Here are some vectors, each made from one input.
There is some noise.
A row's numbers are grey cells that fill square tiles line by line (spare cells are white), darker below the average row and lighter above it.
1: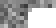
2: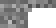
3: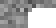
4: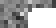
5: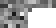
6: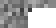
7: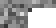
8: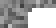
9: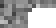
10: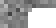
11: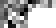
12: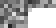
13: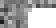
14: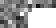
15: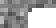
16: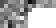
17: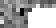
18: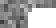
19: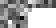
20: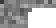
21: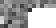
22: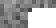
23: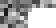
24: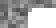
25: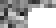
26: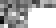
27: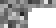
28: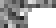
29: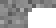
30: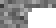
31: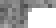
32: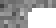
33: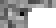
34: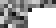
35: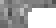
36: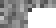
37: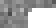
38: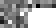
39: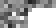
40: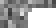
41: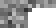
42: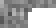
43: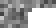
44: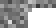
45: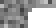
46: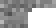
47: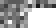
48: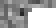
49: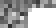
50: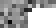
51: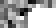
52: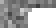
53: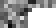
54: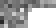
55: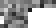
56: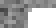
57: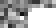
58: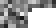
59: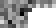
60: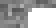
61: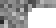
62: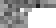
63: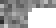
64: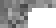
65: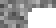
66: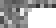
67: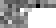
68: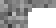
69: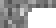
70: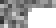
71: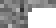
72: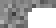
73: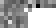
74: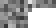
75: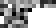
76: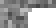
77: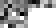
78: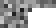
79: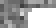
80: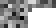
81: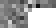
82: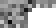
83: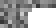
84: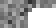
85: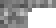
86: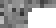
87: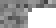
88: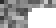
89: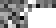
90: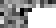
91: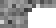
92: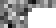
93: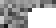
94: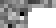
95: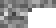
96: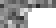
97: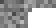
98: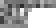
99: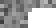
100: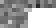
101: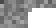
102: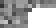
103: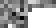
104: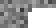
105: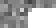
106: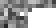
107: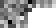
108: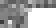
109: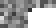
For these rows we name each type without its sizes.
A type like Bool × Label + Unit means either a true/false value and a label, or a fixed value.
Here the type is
List(Line).
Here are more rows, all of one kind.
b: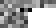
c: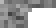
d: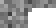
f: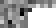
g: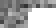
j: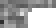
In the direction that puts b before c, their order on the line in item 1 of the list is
b, f, g, j, c, d.
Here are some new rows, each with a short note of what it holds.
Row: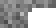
the empty list
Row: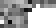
a list of one item
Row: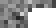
the empty list
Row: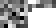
a list of three items
